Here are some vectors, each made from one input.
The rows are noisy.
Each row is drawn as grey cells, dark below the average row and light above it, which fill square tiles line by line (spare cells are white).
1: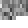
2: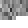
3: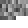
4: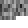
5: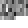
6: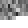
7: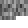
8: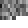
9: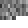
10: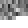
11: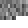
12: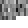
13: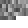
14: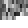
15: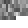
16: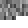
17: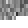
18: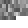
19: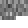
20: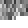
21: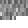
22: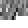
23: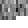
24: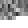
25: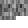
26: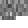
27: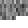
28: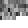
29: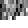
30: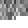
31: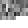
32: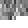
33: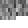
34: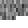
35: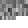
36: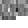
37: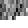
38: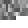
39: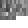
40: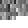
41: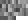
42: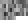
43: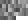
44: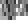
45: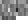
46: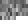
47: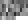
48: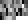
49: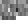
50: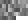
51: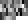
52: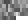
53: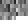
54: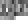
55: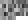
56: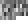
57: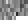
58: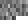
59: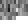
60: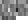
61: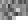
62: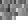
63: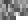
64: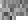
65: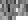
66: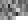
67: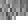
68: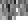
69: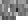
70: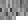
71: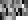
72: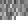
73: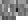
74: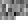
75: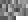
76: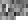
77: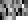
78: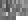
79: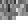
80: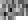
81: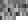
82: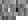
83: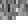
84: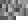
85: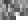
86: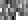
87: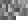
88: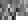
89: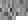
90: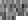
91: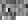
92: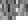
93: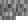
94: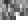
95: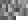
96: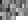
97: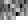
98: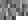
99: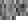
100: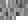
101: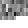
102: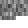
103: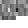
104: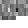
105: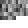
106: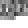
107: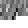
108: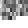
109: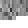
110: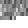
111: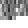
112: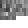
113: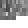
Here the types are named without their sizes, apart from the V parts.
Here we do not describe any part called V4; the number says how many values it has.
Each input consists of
a list of items, each a true/false value and a value of V4.
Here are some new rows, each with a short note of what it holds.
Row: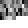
the empty list
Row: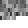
a list of two items
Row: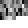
the empty list
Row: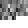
a list of one item
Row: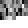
the empty list
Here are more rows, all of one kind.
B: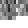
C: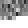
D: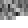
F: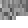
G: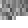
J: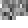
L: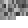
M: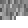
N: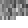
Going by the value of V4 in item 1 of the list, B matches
C and D.
